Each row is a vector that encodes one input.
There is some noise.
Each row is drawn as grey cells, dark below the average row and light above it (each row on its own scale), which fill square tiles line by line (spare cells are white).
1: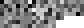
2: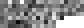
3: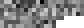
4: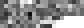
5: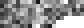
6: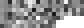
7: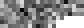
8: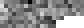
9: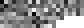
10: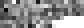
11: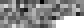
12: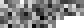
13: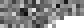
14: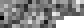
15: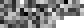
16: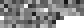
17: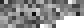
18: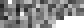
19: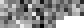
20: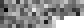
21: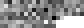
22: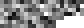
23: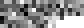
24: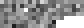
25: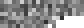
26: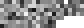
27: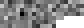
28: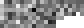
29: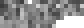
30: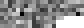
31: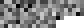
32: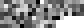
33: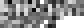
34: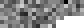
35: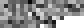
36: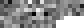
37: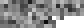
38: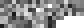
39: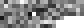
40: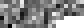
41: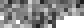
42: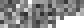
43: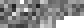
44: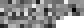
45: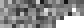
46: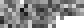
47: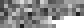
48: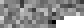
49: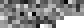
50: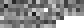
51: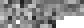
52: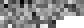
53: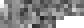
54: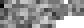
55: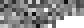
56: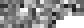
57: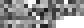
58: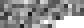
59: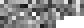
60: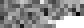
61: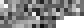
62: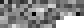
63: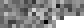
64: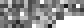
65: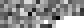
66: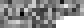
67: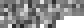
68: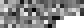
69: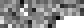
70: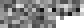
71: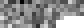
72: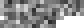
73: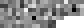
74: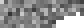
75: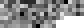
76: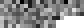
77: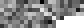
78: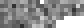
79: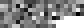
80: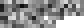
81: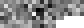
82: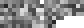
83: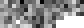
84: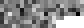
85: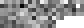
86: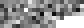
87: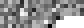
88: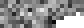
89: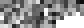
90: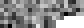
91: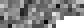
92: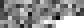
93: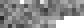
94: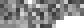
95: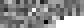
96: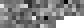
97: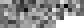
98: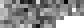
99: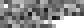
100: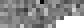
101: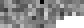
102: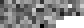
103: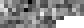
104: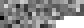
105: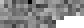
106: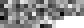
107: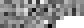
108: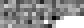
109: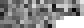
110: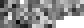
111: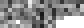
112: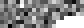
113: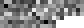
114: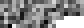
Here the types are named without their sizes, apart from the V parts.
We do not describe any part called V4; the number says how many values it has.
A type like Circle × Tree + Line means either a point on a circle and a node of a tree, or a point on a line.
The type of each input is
(Line + Tree) × V4.
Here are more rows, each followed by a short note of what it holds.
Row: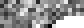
a point on a line and a value of V4
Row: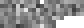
a node of a tree and a value of V4
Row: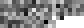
a node of a tree and a value of V4
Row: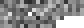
a point on a line and a value of V4
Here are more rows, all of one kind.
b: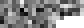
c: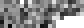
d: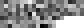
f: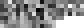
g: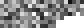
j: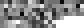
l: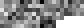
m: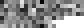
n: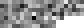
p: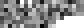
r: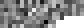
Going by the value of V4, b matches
f and l.
